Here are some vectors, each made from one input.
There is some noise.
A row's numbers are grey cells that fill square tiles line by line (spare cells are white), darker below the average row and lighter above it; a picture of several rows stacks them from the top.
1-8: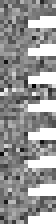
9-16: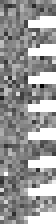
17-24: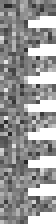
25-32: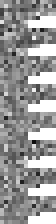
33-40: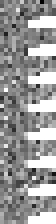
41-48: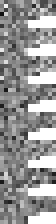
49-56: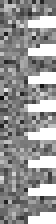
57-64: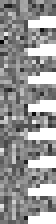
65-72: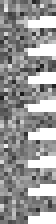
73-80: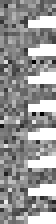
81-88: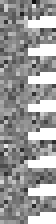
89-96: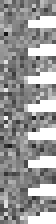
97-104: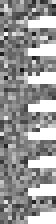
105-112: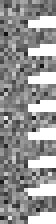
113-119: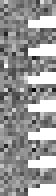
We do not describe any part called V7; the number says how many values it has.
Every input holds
a point on a 5-point line, together with either a point on a 5-point line, or a value of V7.
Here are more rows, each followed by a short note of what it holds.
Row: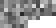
a point on each of two 5-point lines
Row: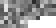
a point on each of two 5-point lines
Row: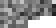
a point on a 5-point line and a value of V7
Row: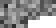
a point on a 5-point line and a value of V7
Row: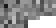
a point on a 5-point line and a value of V7
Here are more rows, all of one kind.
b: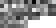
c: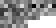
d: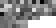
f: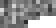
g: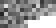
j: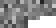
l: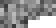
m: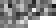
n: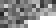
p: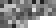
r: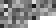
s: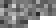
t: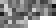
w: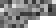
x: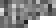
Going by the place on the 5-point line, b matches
d, m, p and t.
